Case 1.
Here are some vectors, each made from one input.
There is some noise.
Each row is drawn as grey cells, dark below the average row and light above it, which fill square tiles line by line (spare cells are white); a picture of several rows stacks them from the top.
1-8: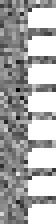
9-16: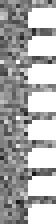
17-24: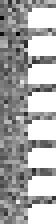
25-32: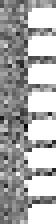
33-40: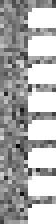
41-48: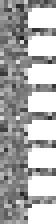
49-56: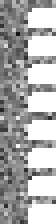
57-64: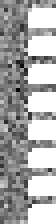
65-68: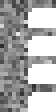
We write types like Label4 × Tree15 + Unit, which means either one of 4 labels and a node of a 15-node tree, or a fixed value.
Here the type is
Bool × Bool × Bool × Bool.
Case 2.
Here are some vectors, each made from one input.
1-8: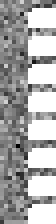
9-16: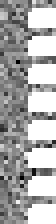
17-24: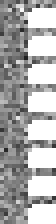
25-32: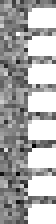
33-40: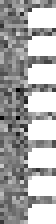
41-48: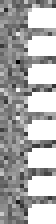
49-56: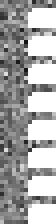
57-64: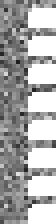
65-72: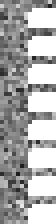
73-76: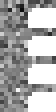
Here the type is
Bool × Bool × Bool × Bool.
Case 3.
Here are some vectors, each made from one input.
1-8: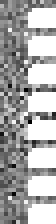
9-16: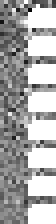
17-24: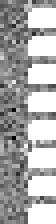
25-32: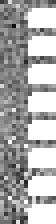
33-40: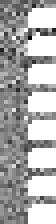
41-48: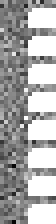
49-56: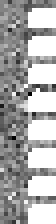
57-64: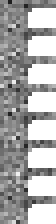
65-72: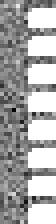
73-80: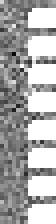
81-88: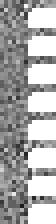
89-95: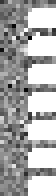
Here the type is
Bool × Bool × Bool + Unit.
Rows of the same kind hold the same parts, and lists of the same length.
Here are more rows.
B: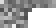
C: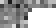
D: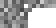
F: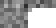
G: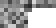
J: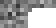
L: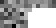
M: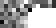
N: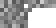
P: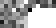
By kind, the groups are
B, C, D, F, G, J, L, N
M, P

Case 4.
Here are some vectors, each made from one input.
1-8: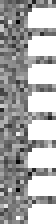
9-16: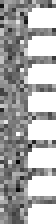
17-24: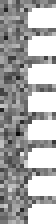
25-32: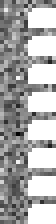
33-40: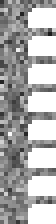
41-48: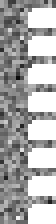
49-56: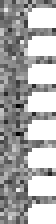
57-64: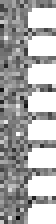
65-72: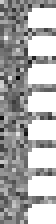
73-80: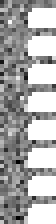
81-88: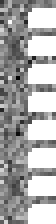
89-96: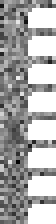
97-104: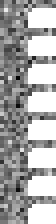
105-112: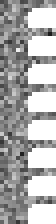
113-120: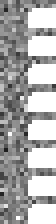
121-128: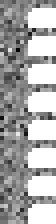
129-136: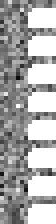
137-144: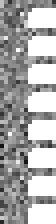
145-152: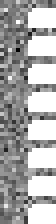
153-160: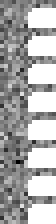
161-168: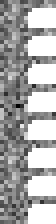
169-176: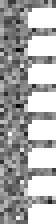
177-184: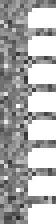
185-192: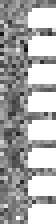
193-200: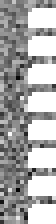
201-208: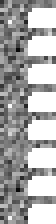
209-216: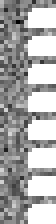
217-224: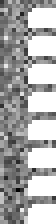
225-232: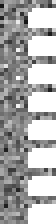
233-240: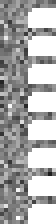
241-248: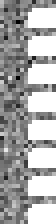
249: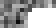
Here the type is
Line3 × Line7.
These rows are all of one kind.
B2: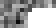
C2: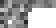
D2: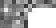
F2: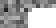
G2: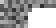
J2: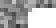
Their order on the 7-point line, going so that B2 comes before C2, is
G2, J2, D2, B2, C2, F2.
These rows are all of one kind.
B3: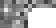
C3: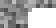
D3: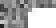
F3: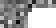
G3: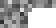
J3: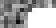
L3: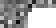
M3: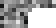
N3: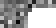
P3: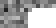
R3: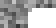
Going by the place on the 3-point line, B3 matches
G3 and M3.
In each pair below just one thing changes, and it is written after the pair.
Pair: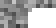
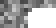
the place on the 7-point line
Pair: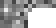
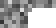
the place on the 7-point line
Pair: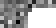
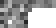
the place on the 3-point line
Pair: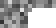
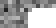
the place on the 3-point line
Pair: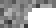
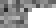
the place on the 7-point line
